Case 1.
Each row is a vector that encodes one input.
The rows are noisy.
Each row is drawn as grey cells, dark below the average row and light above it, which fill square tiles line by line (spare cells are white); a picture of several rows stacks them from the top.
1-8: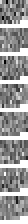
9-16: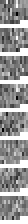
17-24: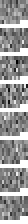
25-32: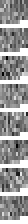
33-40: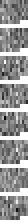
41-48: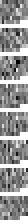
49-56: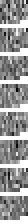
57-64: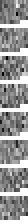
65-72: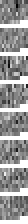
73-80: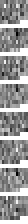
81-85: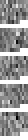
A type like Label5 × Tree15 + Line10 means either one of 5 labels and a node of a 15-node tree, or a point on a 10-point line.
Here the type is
Circle9 × Line9.
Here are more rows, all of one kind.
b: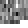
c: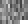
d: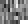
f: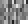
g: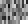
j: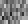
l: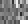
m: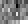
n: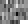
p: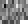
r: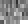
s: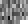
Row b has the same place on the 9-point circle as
d, n and s.
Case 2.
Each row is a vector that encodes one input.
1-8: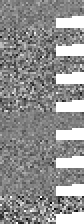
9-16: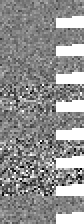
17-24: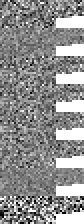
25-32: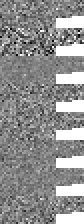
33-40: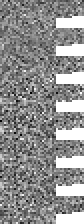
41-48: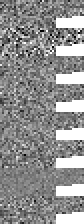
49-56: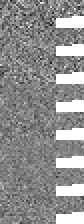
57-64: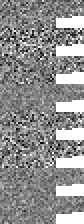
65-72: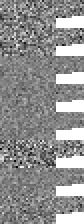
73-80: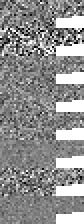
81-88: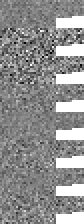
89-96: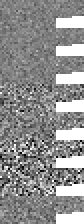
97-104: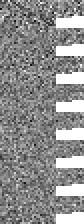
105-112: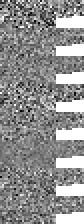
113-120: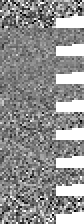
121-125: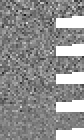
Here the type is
List2(Circle11).
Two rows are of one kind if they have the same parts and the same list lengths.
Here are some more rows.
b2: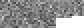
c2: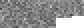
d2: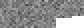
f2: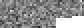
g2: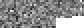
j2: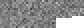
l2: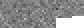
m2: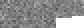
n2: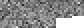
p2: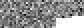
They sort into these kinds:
b2, c2, d2, l2, m2, p2
f2, g2
j2, n2

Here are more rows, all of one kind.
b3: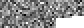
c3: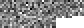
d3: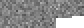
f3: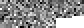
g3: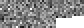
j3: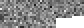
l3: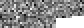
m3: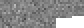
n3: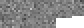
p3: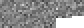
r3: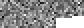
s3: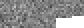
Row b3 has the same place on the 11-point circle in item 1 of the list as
d3 and r3.
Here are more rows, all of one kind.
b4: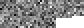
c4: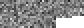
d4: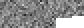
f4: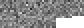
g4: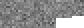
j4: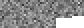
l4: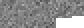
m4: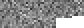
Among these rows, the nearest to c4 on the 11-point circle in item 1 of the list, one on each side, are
b4 and g4.
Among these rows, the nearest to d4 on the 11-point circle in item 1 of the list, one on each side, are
b4 and l4.
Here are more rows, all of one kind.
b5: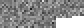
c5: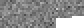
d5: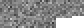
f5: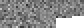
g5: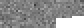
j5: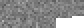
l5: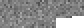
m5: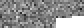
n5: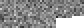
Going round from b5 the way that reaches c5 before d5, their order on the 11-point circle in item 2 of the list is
b5, g5, m5, j5, f5, n5, c5, l5, d5.
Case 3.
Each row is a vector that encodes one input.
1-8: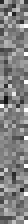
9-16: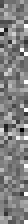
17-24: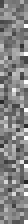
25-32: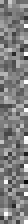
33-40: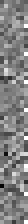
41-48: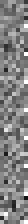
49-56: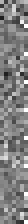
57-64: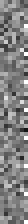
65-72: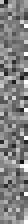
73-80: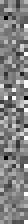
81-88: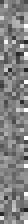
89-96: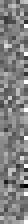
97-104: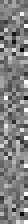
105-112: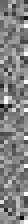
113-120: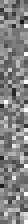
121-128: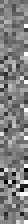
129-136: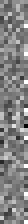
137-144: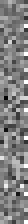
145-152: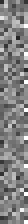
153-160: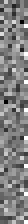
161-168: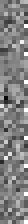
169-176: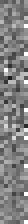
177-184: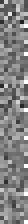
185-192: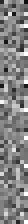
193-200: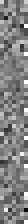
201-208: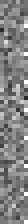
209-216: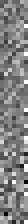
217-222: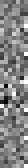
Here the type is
Bool × Bool × Bool × Bool + Line18.
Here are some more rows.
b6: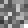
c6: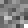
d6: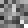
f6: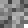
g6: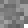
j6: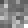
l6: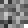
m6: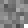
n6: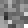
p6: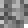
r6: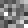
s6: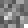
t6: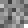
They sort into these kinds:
b6, d6, f6, j6, l6, p6, r6, s6, t6
c6, g6, m6, n6

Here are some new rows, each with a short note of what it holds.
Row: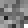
a point on an 18-point line
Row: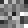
four true/false values
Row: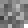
four true/false values
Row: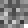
a point on an 18-point line
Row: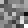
a point on an 18-point line
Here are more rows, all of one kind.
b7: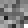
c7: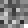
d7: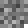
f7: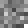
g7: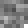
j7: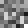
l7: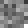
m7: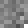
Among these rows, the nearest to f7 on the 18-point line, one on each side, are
b7 and m7.
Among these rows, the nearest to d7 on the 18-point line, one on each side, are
b7 and c7.
